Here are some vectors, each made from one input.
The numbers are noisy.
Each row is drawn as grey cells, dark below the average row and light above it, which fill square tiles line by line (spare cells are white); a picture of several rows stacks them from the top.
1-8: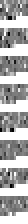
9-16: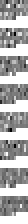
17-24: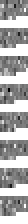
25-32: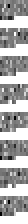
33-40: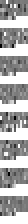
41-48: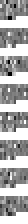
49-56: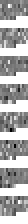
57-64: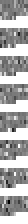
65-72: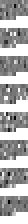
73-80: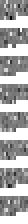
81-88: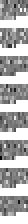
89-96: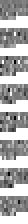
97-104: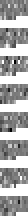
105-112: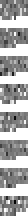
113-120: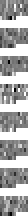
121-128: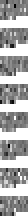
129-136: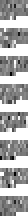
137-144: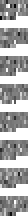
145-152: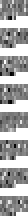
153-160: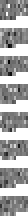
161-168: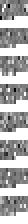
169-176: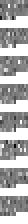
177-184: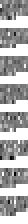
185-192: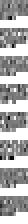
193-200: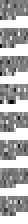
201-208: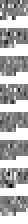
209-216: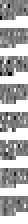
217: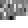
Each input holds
four true/false values, together with either a point on a 10-point circle, or a point on a 9-point line.
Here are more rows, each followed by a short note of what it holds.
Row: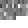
a point on a 9-point line and four true/false values
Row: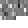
a point on a 9-point line and four true/false values
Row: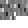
a point on a 9-point line and four true/false values
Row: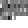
a point on a 10-point circle and four true/false values
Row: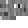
a point on a 9-point line and four true/false values
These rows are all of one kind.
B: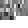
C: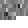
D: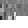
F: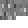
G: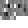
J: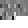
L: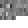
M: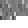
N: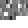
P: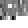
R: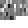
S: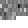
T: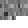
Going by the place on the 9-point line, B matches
C, D, F and P.
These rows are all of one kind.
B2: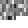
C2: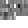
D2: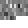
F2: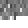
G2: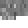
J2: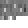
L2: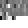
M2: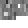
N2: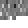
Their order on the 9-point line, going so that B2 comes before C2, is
B2, M2, G2, F2, J2, N2, C2, L2, D2.
